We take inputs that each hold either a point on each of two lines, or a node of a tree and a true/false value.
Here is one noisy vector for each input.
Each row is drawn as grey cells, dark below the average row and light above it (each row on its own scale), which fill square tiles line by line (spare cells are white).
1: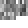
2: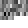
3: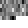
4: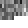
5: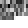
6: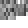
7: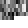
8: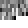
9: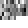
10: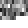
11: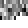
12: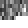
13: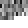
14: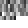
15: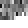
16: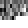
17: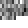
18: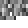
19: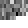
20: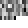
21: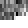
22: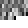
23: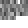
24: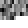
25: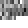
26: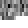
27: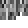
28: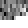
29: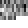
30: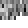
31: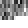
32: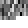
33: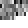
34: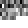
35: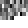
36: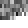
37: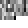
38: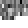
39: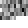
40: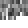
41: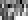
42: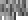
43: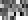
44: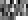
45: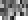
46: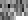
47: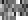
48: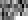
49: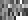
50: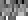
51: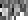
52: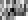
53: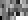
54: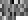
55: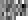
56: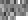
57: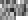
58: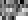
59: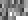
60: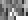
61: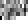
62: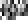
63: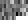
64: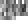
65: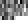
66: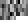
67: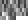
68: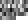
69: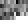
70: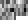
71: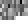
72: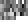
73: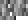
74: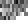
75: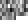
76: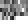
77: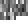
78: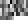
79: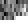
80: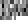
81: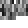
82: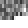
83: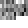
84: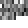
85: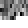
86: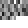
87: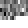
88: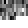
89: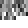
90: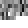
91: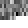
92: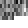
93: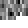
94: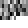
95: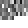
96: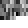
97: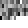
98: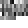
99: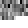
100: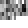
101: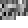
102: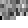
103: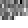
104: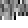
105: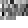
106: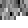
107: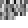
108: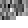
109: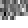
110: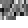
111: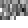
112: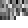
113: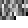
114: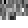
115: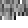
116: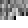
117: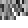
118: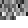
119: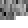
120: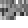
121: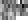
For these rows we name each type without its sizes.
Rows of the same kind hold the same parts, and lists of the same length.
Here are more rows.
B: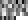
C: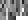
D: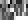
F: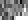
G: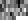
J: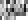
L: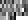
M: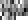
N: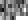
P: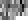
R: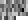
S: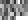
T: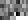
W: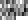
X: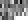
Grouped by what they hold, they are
B, C, G, L, N, R
D, F, J, M, P, S, T, W, X

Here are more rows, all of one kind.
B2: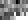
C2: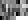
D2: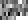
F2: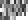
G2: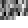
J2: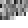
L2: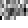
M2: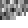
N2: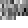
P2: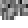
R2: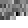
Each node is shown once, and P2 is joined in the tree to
L2 and N2.
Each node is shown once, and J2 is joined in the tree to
L2.
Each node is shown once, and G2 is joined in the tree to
D2.
